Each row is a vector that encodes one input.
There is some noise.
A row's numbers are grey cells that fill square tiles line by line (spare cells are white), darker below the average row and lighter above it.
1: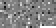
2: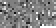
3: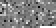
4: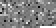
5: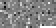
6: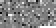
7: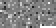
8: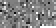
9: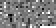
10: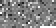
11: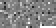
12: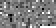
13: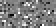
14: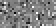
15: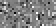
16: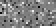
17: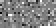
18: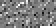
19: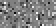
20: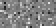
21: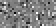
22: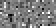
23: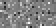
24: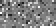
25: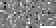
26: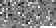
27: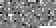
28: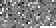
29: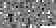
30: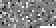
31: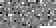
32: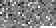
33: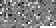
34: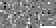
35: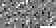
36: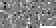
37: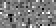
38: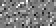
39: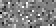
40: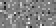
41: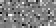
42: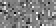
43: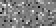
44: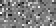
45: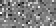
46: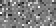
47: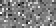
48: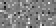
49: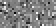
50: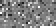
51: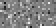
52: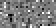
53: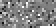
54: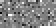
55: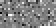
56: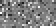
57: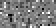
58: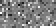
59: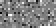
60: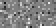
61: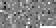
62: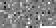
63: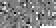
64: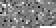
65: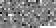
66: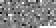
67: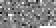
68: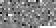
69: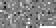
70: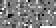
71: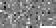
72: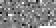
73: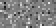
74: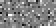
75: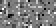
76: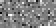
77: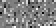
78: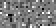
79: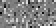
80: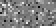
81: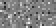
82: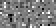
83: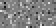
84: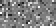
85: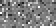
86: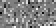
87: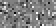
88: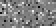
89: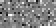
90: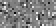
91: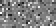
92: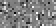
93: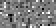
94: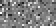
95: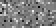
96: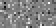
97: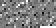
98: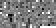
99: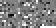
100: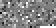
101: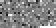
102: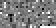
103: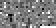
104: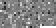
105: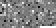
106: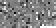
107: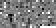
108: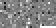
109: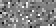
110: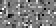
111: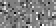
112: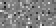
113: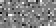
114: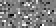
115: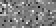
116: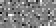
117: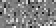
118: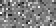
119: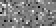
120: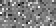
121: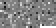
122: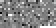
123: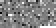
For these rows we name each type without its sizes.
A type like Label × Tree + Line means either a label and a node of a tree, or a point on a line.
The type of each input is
Bool × Label.
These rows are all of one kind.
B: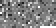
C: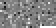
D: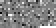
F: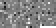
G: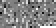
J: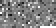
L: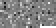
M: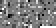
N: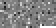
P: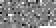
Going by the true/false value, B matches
J and M.
